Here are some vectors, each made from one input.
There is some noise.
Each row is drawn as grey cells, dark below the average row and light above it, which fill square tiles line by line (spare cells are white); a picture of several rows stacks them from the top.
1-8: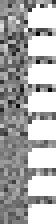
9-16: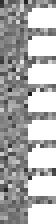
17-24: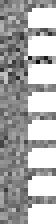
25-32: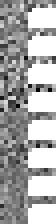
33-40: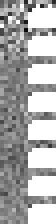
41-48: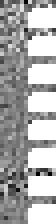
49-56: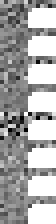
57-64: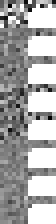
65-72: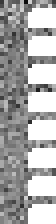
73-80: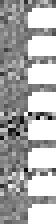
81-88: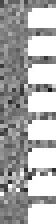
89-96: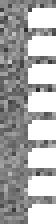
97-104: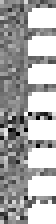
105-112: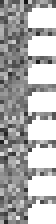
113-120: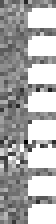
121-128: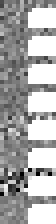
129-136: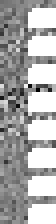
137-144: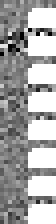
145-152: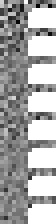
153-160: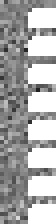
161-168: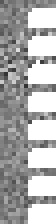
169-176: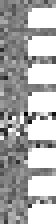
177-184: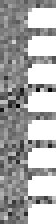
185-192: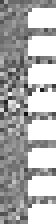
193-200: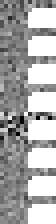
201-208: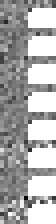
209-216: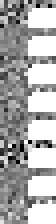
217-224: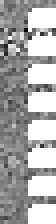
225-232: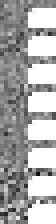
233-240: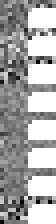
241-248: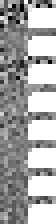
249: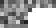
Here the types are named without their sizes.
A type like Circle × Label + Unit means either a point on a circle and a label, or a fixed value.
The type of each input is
(Bool × Bool × Bool + Unit) × Circle × Line.
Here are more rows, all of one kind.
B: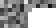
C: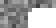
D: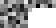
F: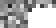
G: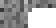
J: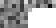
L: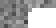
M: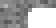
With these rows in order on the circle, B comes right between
G and M.
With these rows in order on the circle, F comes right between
C and L.
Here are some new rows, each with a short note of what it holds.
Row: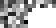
a point on a circle, a point on a line and three true/false values
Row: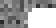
a point on a circle and a point on a line
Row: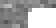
a point on a circle, a point on a line and three true/false values
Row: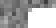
a point on a circle, a point on a line and three true/false values
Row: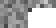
a point on a circle and a point on a line
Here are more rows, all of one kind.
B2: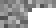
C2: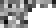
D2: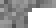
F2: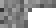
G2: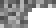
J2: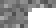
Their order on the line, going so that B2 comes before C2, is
J2, G2, B2, F2, C2, D2.
